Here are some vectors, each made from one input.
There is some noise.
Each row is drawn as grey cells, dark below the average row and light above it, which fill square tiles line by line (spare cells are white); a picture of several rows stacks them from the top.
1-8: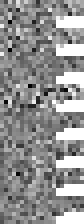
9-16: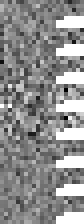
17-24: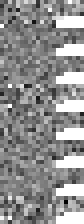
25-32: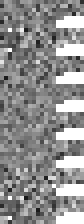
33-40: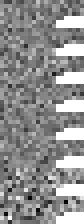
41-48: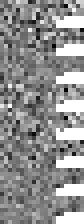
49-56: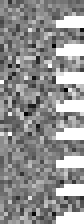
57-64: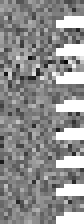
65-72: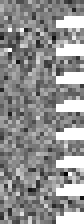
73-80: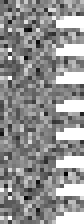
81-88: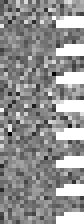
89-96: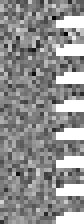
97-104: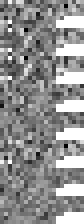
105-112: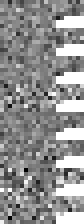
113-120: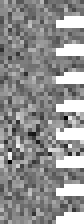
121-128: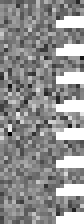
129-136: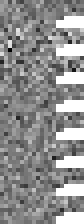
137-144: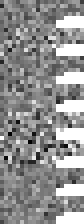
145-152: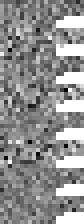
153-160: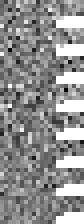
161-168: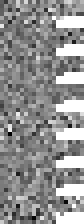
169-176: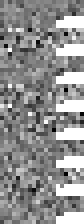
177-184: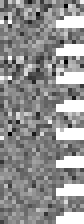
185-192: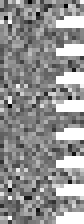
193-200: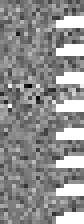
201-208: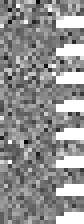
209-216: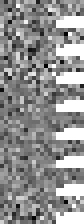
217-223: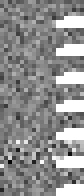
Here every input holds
either a point on a 5-point line, or a point on a 15-point line.
